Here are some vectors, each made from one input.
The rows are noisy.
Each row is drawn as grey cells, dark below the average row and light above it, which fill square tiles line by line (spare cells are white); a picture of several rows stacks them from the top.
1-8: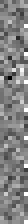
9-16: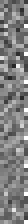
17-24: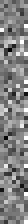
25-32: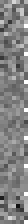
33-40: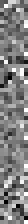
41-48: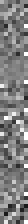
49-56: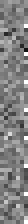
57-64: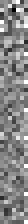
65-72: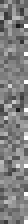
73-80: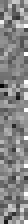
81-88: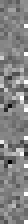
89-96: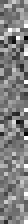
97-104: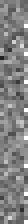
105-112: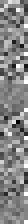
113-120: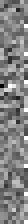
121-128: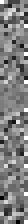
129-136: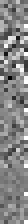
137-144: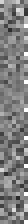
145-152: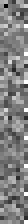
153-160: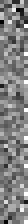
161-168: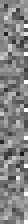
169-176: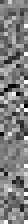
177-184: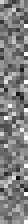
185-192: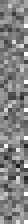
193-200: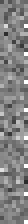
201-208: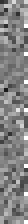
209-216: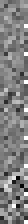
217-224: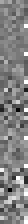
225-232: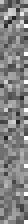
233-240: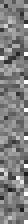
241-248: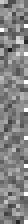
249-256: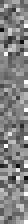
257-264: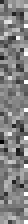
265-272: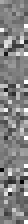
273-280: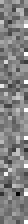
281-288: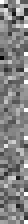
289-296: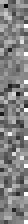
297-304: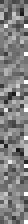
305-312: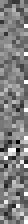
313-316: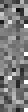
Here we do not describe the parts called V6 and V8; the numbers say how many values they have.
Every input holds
a point on an 11-point line, together with either a point on a 13-point circle and a value of V8, or a value of V6.
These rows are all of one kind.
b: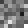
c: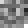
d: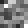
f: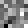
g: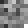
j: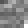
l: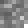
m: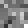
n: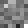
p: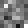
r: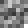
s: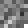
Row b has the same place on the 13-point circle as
c, r and s.
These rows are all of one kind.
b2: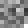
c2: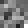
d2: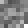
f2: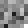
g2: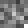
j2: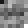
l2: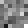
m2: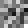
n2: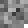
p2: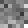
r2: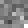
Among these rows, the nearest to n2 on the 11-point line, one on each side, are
j2 and r2.
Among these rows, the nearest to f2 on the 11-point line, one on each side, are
b2 and j2.
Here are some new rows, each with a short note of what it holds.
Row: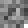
a point on a 13-point circle, a point on an 11-point line and a value of V8
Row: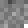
a point on an 11-point line and a value of V6
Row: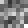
a point on an 11-point line and a value of V6
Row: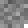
a point on a 13-point circle, a point on an 11-point line and a value of V8
